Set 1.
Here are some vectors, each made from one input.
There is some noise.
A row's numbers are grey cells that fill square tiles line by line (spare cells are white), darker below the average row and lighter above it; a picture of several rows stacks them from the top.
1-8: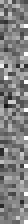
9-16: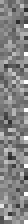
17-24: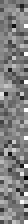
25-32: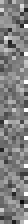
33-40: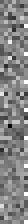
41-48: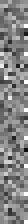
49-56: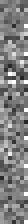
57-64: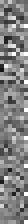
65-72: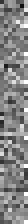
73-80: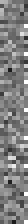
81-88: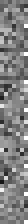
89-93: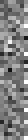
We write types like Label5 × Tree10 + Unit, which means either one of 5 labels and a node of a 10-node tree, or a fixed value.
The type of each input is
Bool × Line8.
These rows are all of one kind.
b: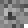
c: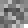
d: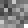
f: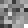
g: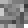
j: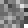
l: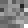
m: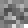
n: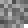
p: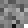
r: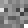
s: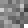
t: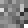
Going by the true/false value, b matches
d, l and p.
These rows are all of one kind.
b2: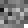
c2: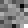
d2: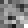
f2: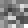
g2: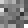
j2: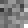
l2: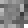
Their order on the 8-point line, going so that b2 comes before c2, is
f2, j2, b2, c2, d2, l2, g2.
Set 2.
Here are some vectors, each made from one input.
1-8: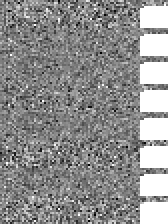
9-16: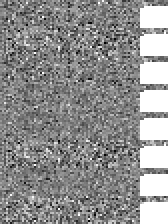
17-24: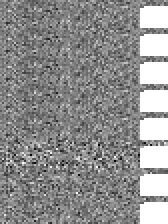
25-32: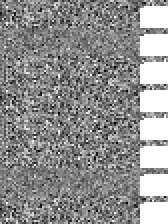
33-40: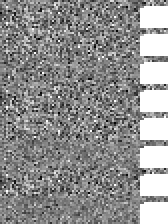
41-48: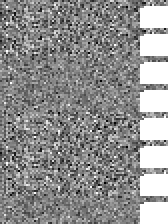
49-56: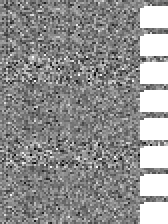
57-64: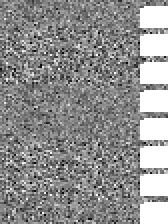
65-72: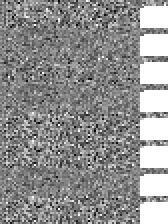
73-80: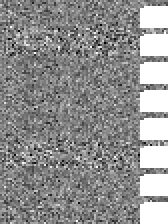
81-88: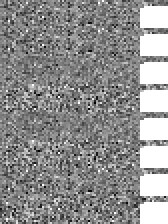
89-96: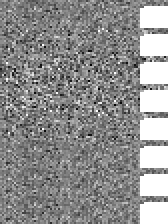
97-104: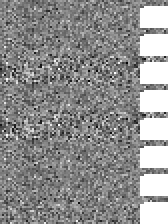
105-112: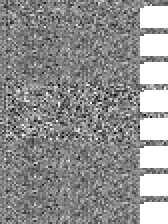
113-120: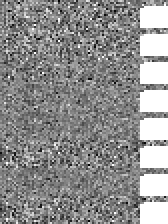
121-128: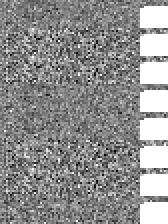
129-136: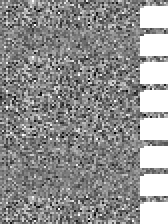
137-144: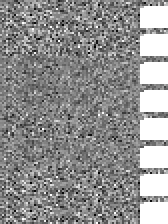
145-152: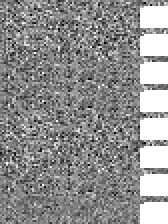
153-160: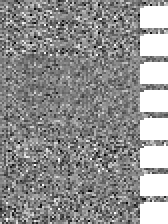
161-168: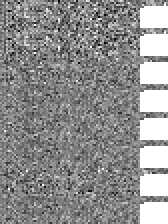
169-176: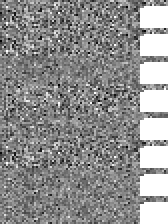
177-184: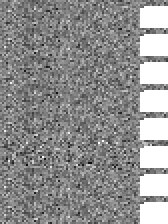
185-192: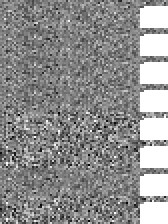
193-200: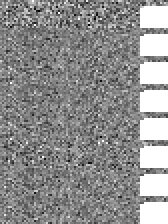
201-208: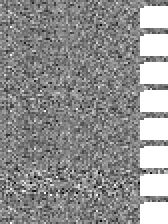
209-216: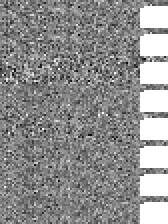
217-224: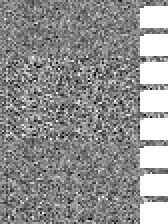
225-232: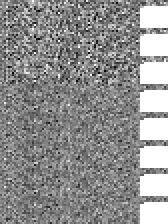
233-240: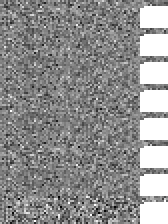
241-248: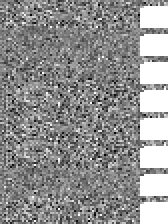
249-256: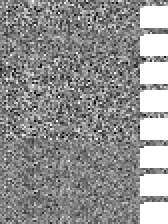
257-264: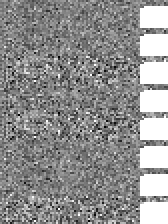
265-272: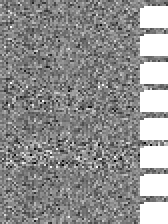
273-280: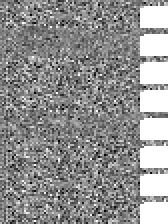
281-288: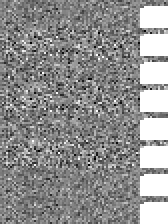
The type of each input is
Label4 + Line6.
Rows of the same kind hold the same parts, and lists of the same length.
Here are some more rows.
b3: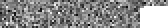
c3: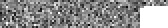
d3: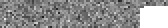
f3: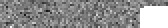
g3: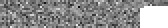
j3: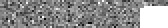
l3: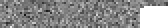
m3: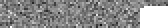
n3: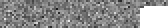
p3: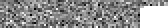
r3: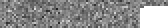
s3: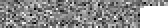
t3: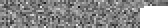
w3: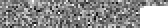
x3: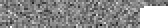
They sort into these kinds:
b3, c3, p3, s3, w3
d3, f3, g3, j3, l3, m3, n3, r3, t3, x3

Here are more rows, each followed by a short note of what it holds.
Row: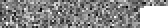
one of 4 labels
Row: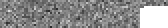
a point on a 6-point line
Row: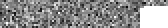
one of 4 labels
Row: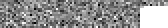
one of 4 labels
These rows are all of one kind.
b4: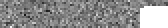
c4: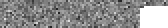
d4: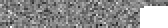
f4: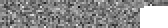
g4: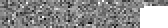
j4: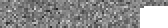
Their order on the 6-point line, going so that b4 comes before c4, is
g4, f4, d4, b4, j4, c4.
